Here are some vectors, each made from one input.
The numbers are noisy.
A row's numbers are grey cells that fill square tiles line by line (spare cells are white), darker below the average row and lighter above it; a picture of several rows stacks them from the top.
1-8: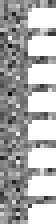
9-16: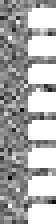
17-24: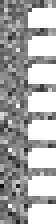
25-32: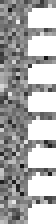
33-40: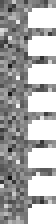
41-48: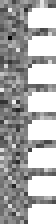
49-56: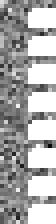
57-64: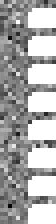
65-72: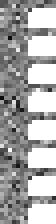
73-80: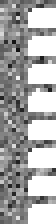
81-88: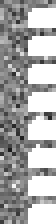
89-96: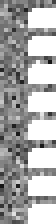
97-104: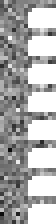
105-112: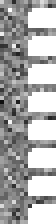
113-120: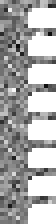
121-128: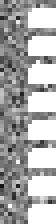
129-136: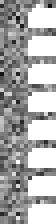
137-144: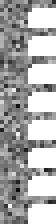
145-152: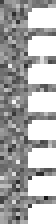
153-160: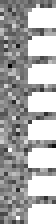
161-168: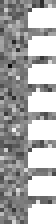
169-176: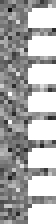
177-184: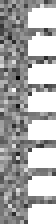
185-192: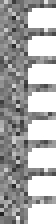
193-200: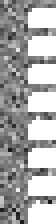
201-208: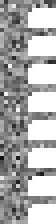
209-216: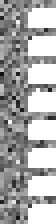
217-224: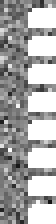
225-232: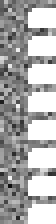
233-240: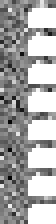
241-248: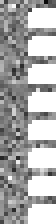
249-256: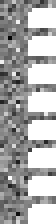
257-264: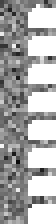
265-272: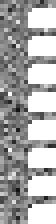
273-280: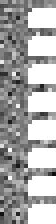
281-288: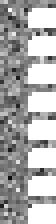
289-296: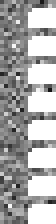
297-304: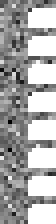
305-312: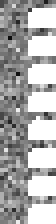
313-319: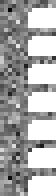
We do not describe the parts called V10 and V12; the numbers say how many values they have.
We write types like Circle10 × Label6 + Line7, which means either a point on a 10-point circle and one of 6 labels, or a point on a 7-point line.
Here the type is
(Bool × V12 + V10) × Label7.
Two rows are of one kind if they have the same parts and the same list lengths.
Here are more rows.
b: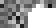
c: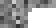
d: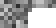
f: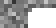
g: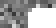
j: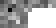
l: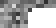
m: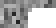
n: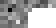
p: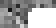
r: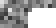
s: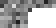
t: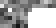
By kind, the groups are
b, c, d, m, r, t
f, g, j, l, n, p, s

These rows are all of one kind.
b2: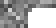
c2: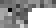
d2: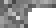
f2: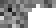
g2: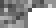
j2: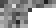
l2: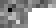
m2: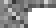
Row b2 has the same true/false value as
g2 and j2.
